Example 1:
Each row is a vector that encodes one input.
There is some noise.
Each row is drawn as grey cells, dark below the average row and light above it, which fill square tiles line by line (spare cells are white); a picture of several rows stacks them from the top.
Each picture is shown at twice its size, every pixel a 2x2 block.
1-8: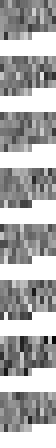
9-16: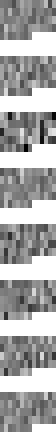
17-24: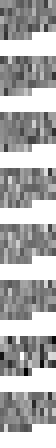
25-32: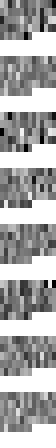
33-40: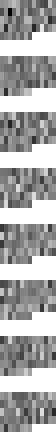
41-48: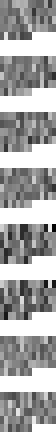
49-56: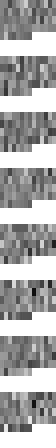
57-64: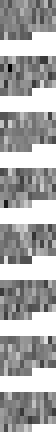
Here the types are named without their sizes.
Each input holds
a true/false value, together with either a fixed value, or a node of a tree.
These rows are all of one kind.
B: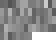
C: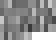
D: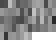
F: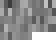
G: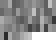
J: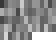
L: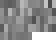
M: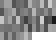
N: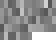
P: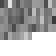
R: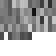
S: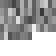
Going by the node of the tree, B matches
F, G, L and N.
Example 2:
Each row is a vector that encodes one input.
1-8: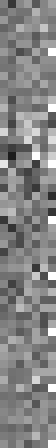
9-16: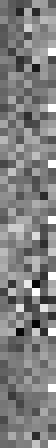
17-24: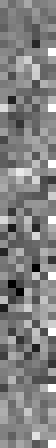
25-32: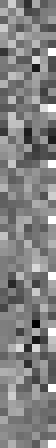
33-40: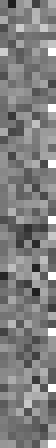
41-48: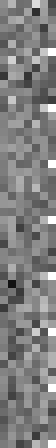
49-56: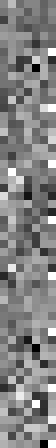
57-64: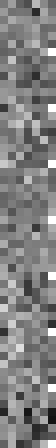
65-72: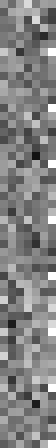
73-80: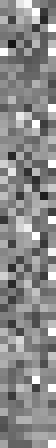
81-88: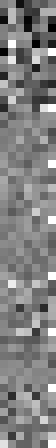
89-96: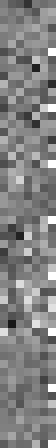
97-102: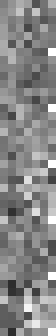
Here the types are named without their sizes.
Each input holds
a list of points on a line.
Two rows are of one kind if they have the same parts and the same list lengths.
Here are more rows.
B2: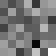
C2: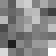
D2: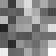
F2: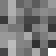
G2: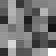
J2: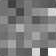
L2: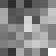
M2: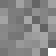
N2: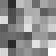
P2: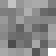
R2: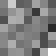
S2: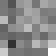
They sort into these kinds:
B2, F2, G2, P2, R2, S2
C2, D2, L2, M2, N2
J2

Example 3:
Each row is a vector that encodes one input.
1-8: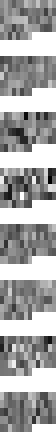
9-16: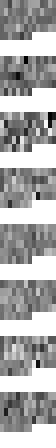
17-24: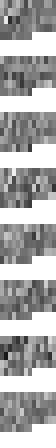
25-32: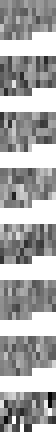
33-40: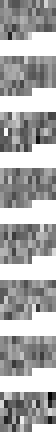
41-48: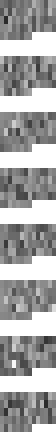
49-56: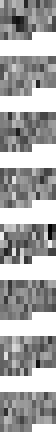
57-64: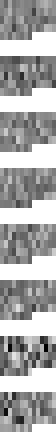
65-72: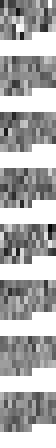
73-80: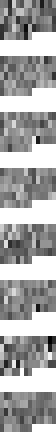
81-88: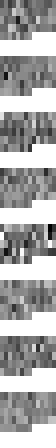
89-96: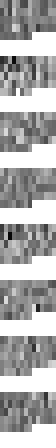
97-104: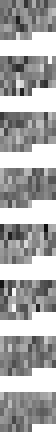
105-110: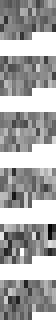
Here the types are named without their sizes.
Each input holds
a list of points on a line.
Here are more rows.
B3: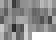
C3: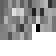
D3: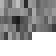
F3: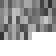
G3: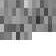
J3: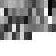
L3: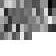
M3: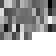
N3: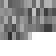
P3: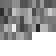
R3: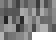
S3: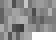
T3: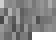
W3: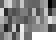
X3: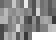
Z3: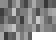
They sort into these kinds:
B3, C3, F3, G3, N3, S3, T3, X3
D3, P3, R3, Z3
J3, L3, M3, W3

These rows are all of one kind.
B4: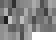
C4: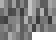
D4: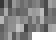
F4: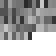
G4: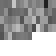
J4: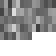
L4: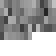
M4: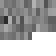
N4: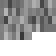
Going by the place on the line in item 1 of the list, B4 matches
C4, L4 and N4.
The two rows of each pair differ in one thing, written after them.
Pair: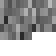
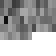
the place on the line in item 2 of the list
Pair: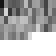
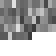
the place on the line in item 2 of the list
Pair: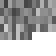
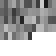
the place on the line in item 2 of the list
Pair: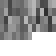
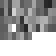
the place on the line in item 1 of the list
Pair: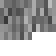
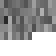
the place on the line in item 2 of the list
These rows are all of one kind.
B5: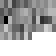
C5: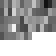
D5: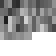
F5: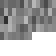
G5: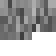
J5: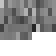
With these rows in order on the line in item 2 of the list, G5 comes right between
C5 and J5.
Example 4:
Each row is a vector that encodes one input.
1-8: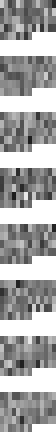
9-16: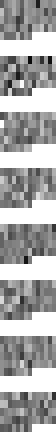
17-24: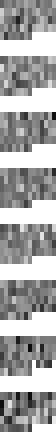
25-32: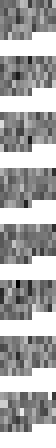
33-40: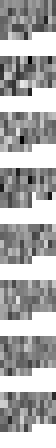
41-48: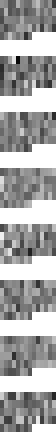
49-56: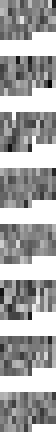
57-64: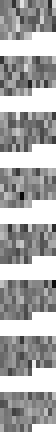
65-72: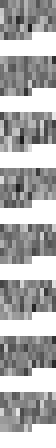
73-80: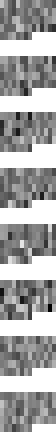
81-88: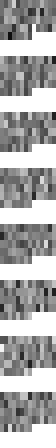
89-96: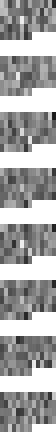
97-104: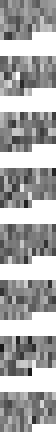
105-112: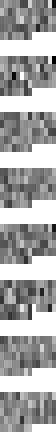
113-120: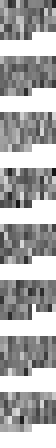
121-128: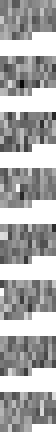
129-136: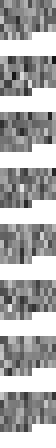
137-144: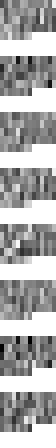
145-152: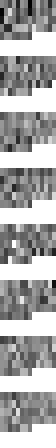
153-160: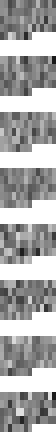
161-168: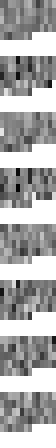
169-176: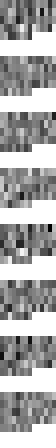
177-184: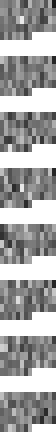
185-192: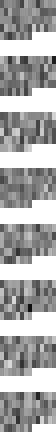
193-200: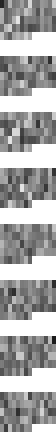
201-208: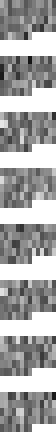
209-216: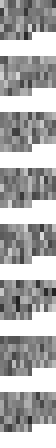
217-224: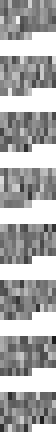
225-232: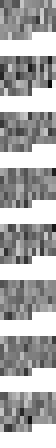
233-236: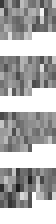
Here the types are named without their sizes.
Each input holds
a point on a line, together with either a fixed value, or a node of a tree.
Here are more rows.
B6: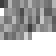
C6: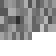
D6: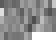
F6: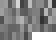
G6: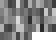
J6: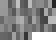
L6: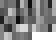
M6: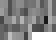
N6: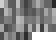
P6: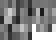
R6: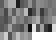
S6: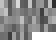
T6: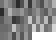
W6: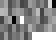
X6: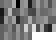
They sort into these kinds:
B6, C6, D6, L6, P6, R6, T6, X6
F6, G6, J6, M6, N6, S6, W6

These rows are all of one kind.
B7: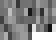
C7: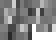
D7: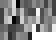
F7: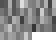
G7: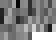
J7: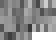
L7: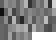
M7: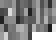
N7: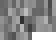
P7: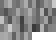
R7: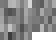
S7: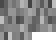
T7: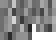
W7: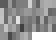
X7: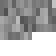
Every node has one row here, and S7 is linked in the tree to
N7.
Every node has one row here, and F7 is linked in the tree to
X7.
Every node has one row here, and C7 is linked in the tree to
D7 and G7.
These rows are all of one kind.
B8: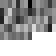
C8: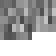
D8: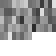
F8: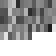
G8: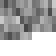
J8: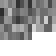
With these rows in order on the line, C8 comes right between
F8 and G8.
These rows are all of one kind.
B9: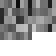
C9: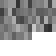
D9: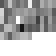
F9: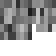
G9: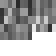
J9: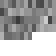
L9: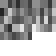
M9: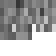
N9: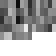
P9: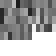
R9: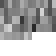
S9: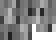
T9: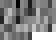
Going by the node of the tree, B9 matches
G9, P9, S9 and T9.
